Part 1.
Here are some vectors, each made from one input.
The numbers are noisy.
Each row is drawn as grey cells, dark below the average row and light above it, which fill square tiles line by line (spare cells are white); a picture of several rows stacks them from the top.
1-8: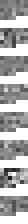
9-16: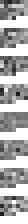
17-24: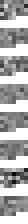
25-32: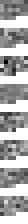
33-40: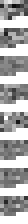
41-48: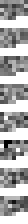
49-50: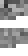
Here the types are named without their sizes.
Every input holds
a list of points on a line.
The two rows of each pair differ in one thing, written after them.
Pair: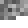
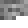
the place on the line in item 2 of the list
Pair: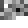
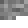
the place on the line in item 2 of the list
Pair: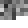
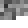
the place on the line in item 1 of the list
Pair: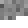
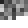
the place on the line in item 1 of the list
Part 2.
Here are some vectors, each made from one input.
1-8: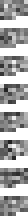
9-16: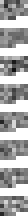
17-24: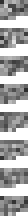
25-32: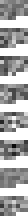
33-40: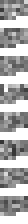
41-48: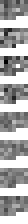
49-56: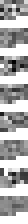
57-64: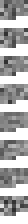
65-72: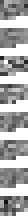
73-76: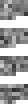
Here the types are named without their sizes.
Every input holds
a list of points on a line.
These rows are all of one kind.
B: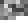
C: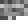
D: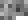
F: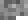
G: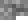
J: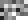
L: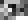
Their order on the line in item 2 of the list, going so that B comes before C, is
L, B, C, F, J, G, D.
